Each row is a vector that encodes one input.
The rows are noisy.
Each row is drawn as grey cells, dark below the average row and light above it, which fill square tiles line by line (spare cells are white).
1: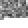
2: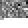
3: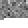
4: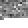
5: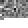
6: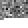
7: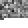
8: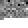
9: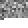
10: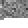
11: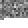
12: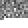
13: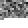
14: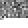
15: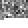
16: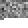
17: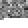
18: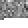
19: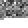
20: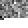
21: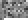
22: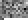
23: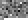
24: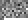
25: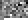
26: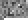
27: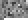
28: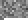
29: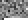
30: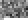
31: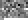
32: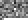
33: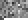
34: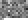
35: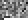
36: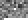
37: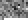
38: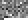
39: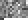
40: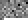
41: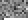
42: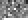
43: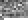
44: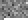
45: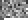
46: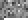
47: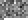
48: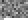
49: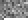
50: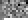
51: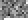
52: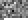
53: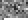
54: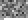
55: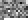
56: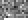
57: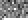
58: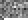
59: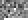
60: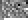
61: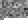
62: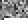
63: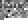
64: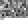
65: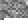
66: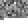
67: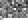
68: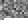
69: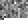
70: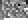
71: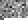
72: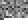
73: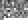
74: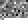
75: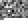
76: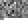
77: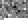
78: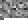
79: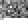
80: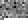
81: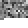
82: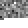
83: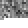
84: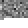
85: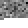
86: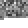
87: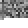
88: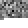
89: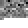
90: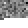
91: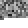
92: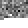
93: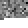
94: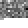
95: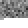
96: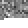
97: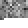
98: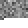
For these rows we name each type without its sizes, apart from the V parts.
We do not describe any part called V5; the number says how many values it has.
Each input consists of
a point on a line, together with either three true/false values, or a list of values of V5.
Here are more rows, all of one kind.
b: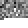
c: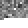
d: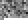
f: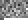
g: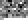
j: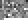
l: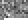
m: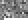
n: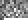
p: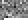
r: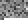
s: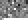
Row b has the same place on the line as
c, g and p.
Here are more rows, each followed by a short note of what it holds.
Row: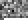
a point on a line, together with the empty list
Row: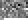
a point on a line and three true/false values
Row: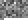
a point on a line, together with the empty list
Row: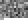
a point on a line, together with a list of two items
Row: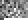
a point on a line and three true/false values
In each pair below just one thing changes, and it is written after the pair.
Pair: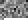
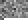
the place on the line
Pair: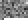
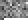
the value of V5 in item 1 of the list
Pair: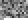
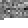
the value of V5 in item 1 of the list
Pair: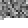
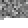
the place on the line
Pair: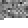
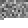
the value of V5 in item 1 of the list
